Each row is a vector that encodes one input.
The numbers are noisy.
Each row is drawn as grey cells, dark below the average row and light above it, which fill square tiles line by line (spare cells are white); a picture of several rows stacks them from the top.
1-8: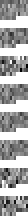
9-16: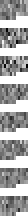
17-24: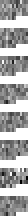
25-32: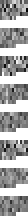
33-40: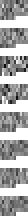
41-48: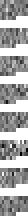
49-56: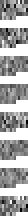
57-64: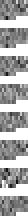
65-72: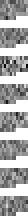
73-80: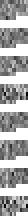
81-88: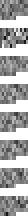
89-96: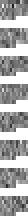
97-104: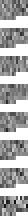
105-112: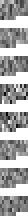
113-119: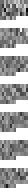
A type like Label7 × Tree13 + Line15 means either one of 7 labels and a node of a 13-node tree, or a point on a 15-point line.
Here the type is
Circle8 × (Tree8 + Unit) + Line7.
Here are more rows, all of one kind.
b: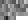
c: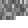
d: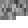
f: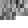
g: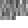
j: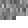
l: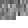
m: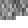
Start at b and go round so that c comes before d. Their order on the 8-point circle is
b, l, g, c, f, d, m, j.
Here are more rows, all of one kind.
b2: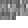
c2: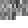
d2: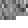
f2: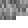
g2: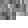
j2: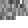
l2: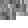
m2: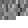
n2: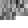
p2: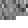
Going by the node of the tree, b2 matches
c2, g2, l2 and n2.
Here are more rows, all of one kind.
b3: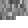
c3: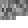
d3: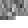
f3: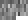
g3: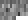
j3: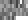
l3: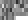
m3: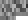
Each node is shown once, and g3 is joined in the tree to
b3 and c3.
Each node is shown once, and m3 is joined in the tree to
d3.
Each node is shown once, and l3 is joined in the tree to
c3.
